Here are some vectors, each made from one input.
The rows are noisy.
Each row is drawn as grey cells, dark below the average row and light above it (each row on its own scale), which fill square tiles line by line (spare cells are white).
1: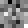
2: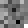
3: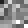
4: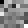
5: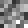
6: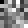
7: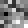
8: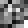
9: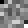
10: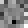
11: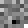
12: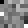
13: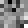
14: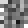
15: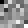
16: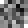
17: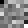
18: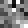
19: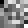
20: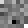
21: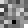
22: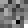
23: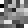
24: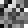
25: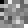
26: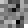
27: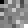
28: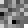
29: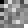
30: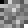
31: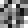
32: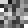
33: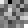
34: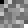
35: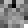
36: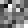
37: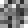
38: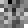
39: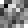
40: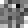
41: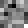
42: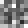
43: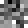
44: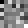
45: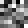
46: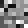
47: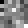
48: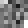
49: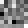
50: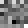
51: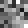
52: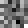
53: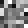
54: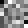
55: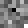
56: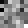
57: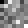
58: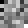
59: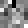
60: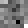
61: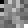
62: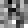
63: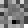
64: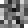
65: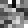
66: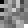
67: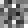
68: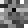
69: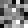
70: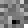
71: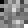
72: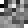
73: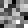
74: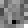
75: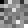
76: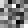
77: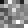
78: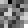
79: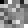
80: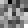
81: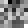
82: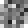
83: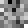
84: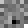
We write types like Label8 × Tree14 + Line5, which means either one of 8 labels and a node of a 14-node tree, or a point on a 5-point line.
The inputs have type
Line4 × (Line4 + Line5).
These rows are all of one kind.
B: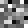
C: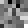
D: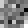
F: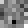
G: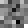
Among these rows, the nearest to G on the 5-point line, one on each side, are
C and D.
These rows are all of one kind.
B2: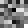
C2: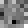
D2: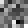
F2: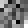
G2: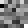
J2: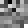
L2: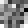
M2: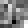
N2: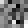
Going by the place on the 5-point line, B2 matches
G2, J2 and M2.
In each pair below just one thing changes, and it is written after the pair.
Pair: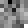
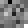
the place on the 4-point line
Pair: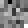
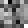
the place on the 4-point line
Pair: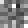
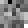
the place on the 5-point line
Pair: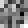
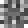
the place on the 4-point line
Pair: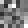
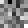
the place on the 5-point line
